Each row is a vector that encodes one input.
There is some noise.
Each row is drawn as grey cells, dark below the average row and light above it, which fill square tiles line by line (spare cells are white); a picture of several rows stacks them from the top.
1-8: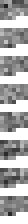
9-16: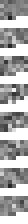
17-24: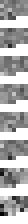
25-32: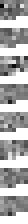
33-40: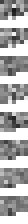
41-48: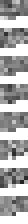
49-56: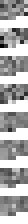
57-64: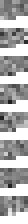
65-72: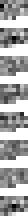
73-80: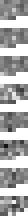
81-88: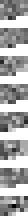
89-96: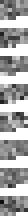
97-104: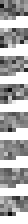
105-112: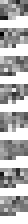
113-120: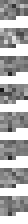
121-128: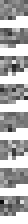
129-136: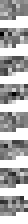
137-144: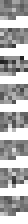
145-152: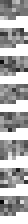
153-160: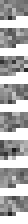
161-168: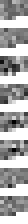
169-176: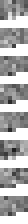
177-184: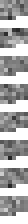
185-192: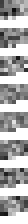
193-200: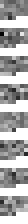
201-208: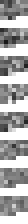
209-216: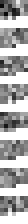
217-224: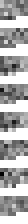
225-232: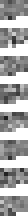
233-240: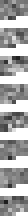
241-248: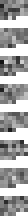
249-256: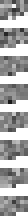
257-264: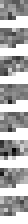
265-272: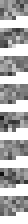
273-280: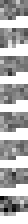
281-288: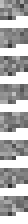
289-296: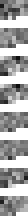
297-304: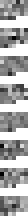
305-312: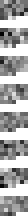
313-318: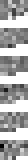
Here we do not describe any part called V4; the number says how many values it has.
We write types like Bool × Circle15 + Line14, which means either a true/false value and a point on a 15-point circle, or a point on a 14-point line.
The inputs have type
(Circle6 + Label9) × V4 + Circle18.
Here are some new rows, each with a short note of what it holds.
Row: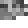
a point on an 18-point circle
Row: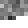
a point on a 6-point circle and a value of V4
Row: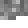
one of 9 labels and a value of V4
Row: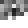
a point on an 18-point circle
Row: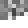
a point on an 18-point circle
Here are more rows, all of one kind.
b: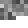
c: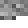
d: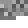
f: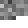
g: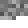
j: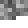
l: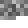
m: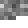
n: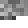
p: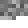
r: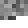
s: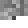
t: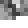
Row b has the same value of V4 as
f, j, m and n.
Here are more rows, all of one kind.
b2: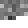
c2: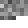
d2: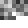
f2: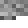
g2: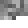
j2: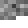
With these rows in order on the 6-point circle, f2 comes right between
c2 and g2.
